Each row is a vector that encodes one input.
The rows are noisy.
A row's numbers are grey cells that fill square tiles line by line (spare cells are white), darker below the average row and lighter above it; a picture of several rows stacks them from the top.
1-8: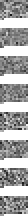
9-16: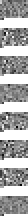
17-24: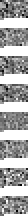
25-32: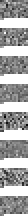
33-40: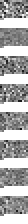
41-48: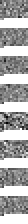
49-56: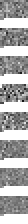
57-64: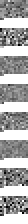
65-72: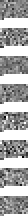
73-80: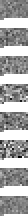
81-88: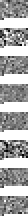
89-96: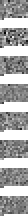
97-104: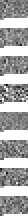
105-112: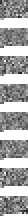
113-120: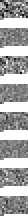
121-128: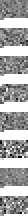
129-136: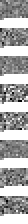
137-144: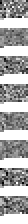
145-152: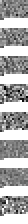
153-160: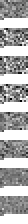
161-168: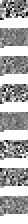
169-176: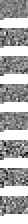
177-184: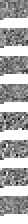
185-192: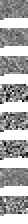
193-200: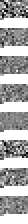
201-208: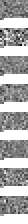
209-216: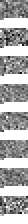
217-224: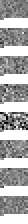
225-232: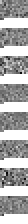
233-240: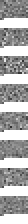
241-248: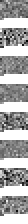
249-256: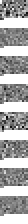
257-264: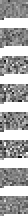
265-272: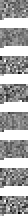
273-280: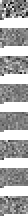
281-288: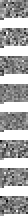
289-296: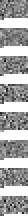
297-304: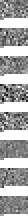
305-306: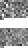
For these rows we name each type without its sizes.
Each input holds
a label and a point on each of two lines.
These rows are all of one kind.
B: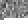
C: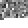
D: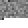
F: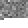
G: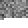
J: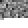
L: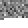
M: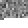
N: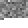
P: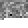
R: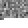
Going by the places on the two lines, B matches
C, G and M.
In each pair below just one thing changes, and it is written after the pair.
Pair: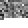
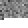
the label
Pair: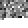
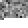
the label
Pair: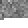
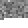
the label
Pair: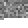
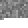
the place on one of the two lines
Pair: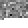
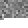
the place on one of the two lines
